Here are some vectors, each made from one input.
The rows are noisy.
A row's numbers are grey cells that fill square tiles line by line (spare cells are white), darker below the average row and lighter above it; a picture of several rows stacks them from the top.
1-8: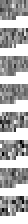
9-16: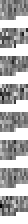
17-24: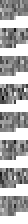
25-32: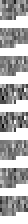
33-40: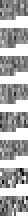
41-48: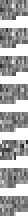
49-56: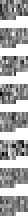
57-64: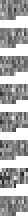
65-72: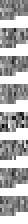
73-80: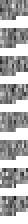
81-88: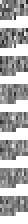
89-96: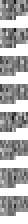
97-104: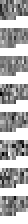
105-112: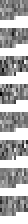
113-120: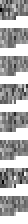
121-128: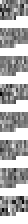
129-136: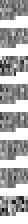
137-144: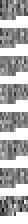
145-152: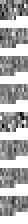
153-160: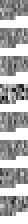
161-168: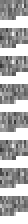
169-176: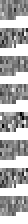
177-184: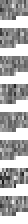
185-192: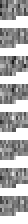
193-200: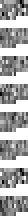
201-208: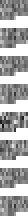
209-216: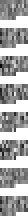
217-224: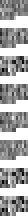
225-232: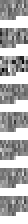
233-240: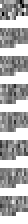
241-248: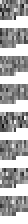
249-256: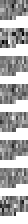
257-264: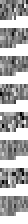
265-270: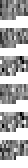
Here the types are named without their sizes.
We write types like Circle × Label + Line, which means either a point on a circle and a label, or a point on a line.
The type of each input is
Bool × (Circle + Unit).
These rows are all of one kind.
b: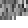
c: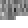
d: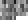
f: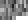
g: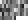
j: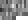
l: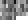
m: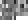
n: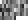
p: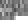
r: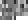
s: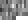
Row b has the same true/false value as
f and p.
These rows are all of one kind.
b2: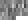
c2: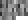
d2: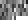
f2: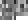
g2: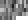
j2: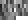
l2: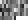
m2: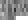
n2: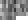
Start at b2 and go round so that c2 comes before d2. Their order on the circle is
b2, c2, j2, l2, d2, f2, g2, n2, m2.
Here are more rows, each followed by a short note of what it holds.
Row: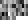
a true/false value
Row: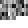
a true/false value
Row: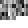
a true/false value
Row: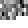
a true/false value
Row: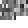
a point on a circle and a true/false value
